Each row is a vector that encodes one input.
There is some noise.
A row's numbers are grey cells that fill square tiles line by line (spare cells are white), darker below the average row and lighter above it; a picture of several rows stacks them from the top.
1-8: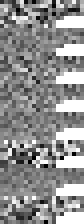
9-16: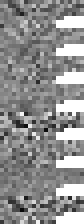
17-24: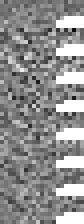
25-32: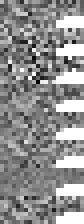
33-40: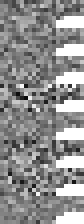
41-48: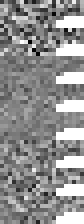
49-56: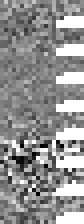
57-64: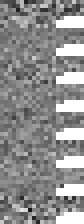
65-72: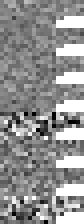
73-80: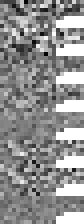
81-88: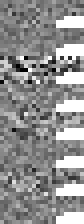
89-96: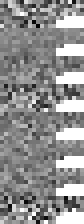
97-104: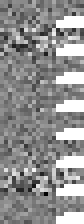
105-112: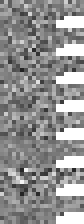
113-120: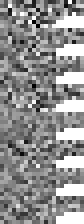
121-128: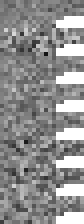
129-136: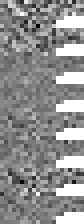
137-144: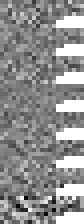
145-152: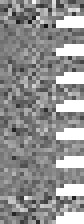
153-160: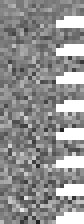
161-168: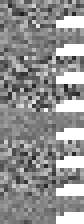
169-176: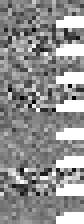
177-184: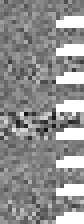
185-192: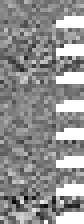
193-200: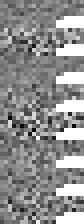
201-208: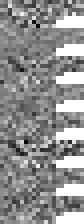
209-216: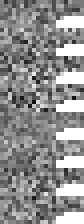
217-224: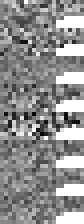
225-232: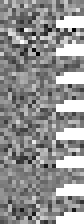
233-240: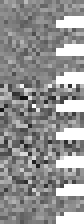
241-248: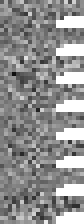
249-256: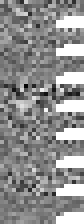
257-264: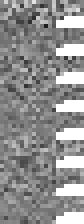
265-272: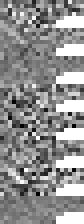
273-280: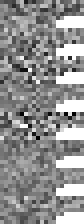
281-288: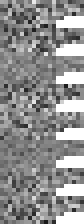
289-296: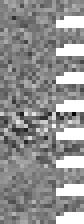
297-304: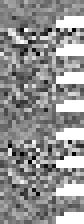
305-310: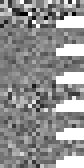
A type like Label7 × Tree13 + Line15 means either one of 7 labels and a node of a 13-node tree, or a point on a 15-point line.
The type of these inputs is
Bool × Circle17.
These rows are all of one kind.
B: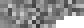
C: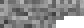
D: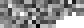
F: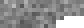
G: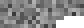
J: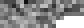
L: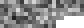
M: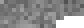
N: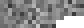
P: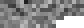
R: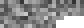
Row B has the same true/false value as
C, D and F.
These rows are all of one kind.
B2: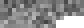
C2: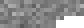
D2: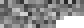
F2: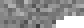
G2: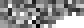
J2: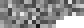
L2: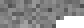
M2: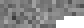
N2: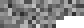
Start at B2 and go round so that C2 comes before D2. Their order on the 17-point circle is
B2, C2, M2, G2, L2, D2, J2, F2, N2.
